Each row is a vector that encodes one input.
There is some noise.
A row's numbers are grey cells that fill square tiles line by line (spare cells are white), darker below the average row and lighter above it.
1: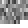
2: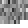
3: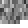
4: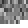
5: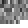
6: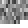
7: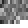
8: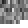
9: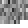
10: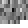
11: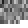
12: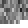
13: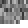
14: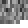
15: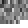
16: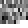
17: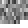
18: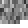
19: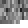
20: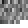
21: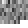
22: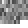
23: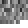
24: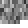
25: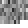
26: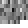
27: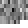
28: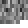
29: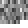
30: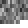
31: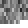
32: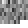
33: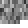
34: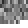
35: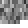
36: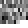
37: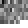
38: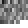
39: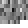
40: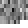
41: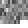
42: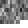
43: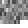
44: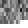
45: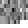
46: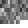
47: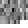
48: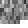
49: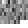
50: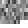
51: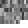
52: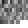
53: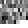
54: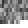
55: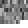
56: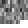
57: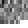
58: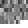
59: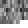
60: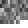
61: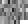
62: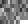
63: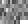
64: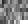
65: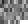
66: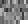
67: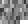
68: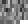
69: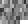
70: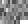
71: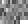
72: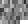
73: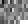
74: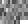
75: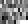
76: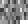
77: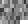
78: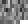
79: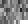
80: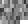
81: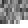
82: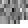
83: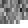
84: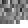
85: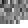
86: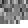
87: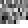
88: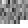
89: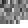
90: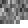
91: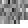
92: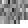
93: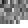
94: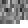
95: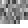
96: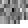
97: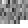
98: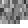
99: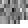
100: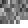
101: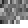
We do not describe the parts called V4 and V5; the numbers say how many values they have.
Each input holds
either a fixed value, or a point on each of two 3-point lines and a value of V5, or a true/false value and a value of V4.
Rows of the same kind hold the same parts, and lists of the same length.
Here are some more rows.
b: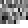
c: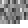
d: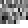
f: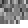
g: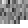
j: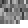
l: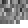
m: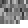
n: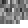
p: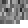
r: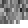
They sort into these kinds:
b, d
c, g
f, j, l, m, n, p, r

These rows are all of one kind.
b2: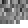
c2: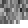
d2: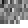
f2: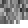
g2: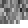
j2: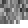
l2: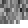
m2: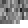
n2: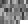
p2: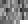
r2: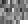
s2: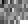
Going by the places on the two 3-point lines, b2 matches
c2 and l2.
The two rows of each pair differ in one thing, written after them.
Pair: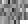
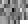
the true/false value
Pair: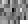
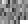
the true/false value
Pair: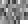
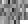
the value of V4
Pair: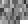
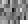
the value of V4
